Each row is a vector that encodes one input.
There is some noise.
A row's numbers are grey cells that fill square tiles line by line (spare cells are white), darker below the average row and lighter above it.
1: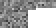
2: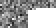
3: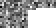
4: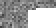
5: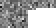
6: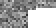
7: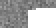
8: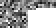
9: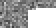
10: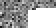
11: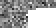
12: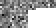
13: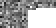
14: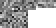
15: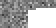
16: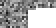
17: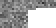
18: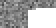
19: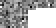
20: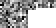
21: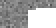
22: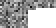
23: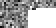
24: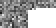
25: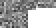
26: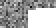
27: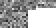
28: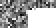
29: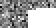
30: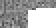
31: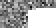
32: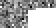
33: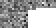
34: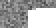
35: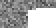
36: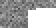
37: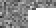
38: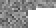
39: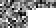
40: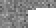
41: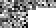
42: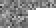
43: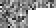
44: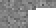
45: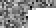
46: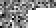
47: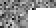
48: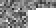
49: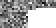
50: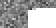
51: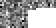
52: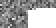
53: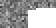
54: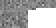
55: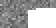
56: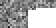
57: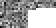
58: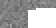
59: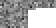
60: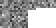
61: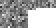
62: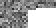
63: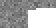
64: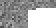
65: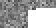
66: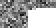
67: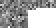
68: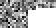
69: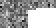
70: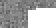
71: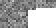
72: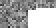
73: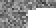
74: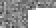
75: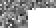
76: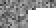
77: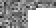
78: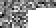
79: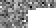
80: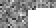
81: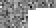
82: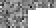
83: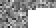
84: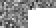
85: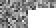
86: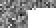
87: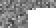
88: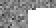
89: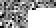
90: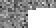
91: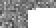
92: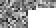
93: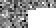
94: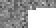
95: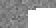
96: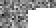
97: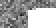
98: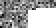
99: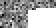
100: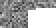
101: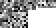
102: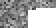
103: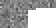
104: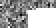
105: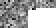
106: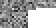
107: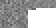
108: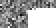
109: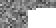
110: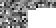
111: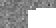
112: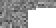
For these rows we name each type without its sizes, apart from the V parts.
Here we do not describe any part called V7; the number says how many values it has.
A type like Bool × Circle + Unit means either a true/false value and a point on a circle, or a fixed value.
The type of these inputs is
Line + (Tree + Unit) × V7.
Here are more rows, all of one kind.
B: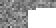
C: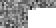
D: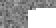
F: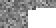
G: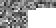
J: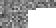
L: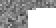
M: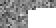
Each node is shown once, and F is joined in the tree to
C and J.
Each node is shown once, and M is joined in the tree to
J.
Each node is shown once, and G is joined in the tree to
B.
